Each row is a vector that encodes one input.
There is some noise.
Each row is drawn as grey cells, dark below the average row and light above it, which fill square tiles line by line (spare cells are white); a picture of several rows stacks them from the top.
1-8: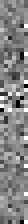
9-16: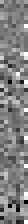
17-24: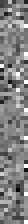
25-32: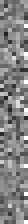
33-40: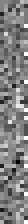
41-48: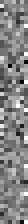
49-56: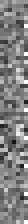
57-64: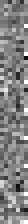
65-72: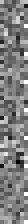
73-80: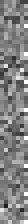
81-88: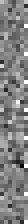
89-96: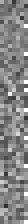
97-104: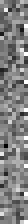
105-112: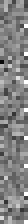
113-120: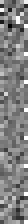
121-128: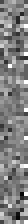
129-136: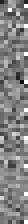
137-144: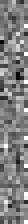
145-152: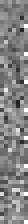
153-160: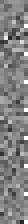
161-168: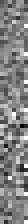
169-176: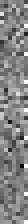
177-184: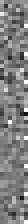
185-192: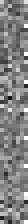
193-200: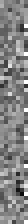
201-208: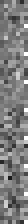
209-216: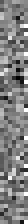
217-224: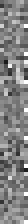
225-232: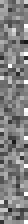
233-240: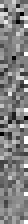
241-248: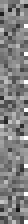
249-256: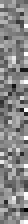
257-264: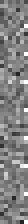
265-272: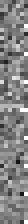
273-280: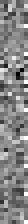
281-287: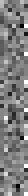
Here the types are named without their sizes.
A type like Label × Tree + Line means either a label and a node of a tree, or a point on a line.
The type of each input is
List(Line) + Tree × Tree.
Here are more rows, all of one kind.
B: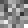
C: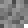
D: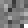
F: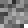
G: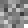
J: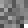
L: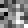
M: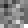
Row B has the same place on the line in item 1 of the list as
F and G.
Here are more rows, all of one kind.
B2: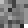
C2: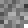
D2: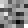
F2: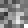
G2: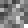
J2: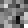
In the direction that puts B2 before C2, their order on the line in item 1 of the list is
B2, F2, D2, G2, J2, C2.
